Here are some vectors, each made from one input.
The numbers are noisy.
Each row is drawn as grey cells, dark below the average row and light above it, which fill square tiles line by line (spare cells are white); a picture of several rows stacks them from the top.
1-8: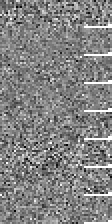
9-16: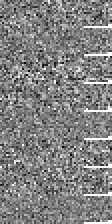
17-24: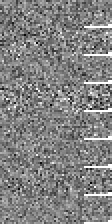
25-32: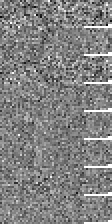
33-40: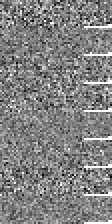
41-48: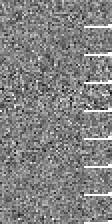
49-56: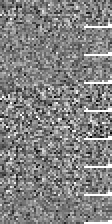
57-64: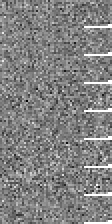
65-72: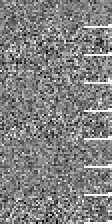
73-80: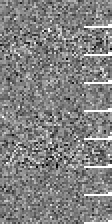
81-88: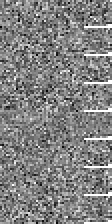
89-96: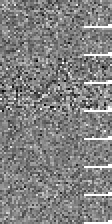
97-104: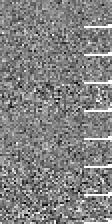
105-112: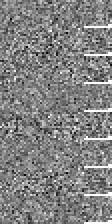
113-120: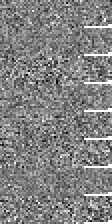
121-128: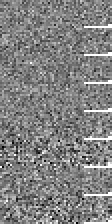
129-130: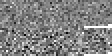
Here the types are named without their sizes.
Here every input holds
either a point on a circle and a node of a tree, or a label.
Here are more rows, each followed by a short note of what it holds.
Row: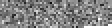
a point on a circle and a node of a tree
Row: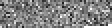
a label
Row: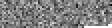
a point on a circle and a node of a tree
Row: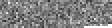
a point on a circle and a node of a tree
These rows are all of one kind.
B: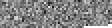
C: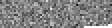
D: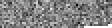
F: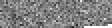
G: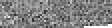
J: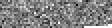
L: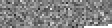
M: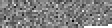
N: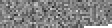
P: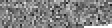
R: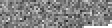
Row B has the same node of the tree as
C, D, G and N.
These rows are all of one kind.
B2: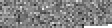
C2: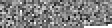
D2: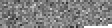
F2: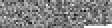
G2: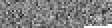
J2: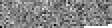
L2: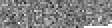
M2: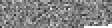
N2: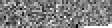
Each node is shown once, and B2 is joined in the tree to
D2 and M2.
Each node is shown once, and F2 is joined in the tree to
C2, J2 and M2.
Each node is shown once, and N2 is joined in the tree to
G2.
